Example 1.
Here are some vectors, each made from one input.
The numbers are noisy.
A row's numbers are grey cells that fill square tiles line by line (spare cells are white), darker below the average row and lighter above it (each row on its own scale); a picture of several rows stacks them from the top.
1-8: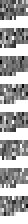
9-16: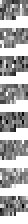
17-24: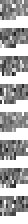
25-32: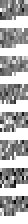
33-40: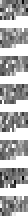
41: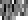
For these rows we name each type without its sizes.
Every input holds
a point on a line.
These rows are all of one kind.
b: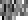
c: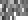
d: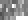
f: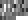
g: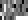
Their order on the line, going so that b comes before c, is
f, g, b, c, d.
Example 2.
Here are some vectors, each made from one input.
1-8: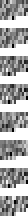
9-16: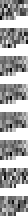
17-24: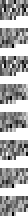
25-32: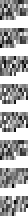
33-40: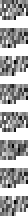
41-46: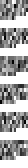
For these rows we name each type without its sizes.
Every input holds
a point on a line.
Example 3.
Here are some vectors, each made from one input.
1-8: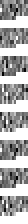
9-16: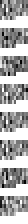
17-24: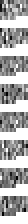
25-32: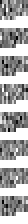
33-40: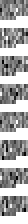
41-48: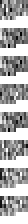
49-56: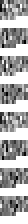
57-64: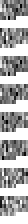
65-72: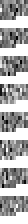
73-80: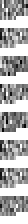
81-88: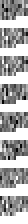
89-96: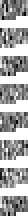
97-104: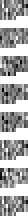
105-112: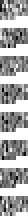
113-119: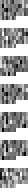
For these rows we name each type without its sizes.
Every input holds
three true/false values.
